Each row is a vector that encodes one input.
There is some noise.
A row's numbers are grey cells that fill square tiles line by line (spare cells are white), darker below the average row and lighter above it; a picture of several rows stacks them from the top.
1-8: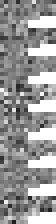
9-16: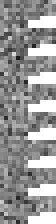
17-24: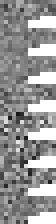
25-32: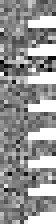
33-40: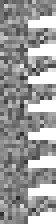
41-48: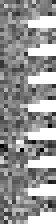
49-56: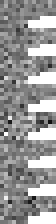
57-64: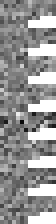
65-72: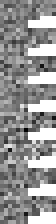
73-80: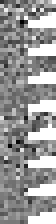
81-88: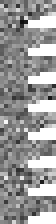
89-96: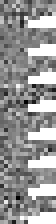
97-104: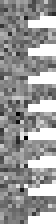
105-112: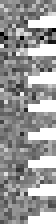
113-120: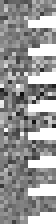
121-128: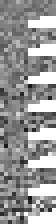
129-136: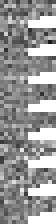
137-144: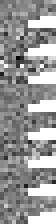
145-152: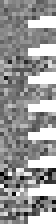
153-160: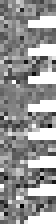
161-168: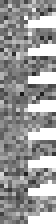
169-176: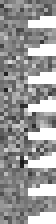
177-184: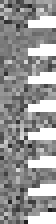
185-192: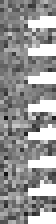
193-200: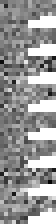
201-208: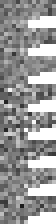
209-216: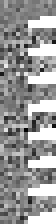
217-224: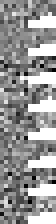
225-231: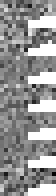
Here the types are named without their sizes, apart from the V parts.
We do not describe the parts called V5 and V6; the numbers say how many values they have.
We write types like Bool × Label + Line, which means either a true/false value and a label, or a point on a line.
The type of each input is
Bool × Circle × V6 + Line × (Line + V5).
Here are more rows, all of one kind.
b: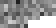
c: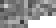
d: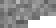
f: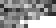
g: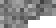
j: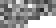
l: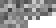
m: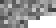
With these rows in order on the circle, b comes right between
g and m.
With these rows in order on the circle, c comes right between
d and m.
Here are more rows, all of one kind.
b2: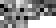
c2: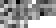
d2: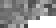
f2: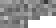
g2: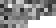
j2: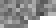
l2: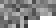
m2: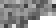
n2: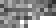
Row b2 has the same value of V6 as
d2, g2 and l2.
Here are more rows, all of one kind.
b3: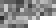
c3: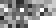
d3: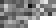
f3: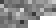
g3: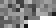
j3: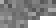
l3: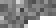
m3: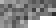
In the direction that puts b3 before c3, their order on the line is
b3, m3, l3, j3, f3, d3, c3, g3.
